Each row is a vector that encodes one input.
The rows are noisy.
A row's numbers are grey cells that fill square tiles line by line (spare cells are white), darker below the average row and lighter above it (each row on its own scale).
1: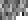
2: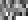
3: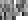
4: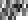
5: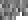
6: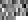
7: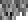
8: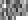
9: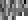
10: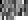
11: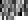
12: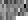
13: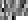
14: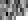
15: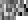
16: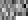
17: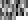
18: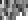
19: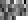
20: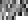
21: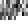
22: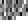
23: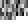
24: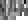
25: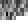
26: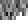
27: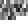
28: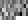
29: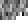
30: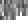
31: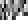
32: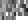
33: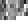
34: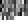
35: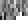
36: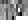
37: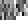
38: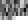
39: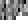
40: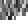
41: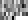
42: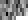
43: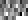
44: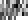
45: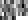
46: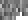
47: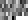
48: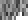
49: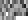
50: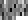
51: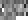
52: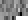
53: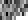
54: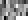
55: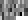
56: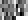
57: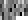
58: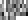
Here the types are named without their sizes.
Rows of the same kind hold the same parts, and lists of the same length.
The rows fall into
2 kinds.
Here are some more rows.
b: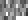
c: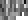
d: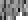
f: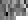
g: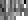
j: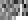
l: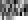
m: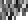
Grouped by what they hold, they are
b, d, j, m
c, f, g, l

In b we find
a point on a line and four true/false values.
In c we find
a point on a line.
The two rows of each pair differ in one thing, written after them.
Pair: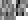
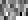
the place on the line
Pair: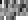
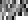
one of the four true/false values
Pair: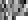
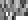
one of the four true/false values
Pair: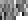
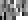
one of the four true/false values
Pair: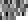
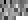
the place on the line
